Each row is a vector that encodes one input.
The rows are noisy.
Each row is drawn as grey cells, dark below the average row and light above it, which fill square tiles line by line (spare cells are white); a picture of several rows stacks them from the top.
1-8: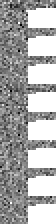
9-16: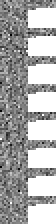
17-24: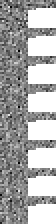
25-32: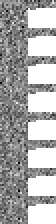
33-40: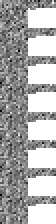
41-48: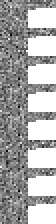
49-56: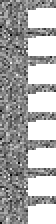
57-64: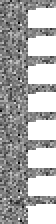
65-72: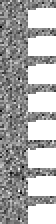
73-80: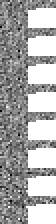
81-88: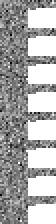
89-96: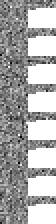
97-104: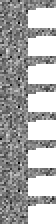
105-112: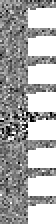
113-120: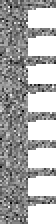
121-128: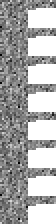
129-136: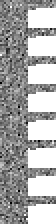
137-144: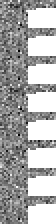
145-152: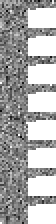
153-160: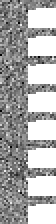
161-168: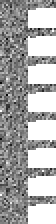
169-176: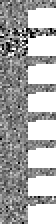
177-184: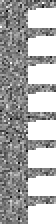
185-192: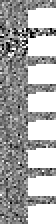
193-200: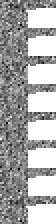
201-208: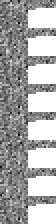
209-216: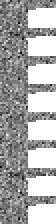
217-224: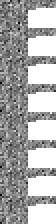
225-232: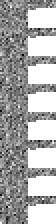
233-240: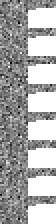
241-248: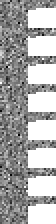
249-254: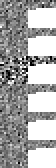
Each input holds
either a fixed value, or three true/false values.
